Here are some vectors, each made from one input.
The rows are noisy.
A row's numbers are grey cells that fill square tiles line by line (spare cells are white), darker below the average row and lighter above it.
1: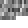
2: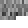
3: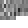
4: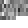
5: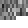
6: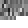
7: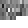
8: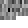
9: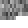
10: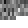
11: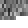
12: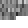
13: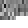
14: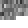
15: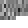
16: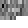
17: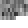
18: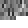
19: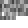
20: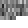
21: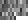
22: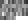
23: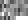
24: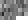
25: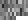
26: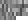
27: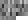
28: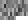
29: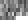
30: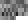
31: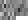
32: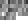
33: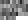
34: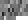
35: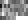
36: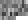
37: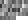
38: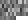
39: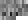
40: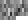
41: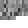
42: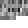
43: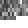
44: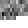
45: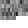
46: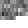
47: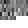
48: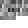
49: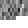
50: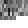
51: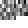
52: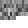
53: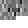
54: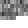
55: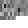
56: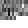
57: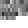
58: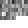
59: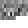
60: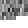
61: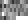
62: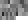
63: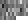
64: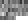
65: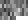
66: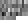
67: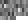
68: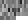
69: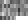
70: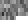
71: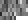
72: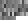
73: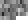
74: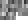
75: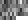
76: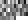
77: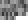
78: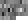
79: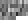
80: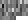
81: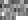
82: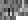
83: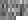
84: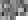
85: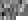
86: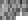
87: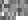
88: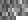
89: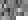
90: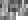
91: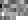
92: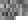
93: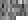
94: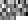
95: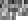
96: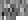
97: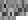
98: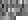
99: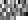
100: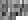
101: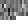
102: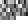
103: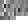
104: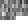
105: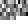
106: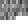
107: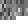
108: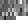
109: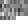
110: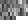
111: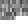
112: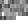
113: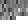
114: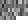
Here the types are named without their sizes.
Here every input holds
a list of points on a line.
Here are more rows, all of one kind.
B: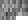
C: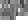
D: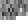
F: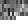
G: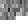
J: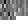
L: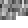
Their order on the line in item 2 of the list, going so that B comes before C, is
B, J, C, G, D, F, L.
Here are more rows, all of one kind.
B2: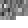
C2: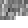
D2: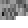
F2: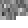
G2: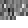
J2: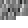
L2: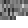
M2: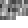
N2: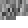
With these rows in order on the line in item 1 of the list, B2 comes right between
F2 and G2.
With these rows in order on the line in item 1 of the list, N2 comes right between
D2 and J2.
